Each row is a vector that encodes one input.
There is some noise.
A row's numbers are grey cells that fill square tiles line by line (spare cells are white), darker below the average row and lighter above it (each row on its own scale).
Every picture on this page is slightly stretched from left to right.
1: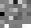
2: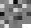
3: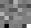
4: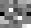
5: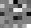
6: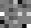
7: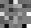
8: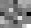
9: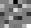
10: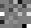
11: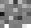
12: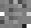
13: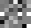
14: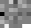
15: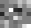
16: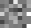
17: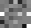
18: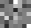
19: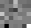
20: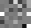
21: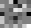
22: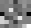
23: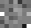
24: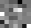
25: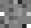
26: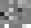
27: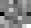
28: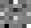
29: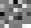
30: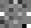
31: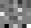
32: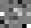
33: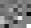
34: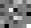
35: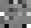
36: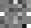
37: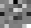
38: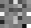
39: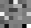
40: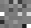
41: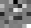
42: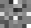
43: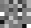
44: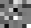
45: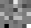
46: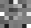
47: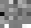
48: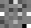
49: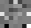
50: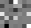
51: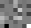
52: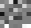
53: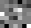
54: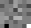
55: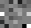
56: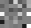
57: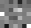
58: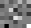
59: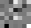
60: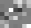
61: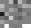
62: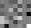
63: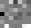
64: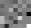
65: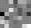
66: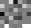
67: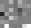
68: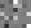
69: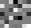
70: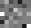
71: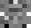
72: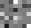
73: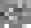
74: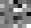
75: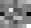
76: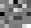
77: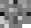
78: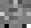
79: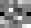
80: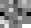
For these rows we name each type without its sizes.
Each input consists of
a point on a line.
